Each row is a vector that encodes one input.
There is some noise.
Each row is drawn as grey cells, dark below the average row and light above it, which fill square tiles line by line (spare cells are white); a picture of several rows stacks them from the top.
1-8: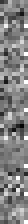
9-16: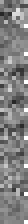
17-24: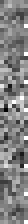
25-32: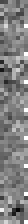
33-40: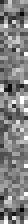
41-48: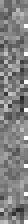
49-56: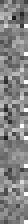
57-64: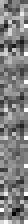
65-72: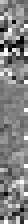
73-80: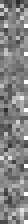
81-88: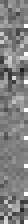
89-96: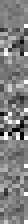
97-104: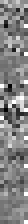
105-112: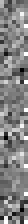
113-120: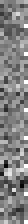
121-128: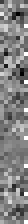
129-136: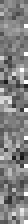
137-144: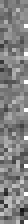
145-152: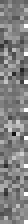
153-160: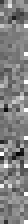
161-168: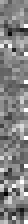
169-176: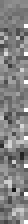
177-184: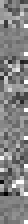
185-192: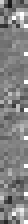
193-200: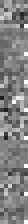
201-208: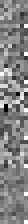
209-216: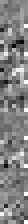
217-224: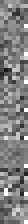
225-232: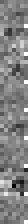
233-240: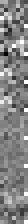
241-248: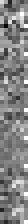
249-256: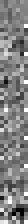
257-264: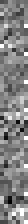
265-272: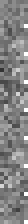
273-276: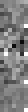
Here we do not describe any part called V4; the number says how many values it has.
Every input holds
either a point on a 6-point line, or a list of up to three items, each a true/false value and a value of V4.
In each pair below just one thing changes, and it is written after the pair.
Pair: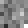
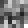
the true/false value in item 1 of the list
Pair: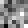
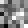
the true/false value in item 1 of the list
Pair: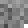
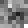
the value of V4 in item 1 of the list
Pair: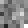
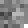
the value of V4 in item 1 of the list
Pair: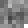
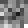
the value of V4 in item 1 of the list
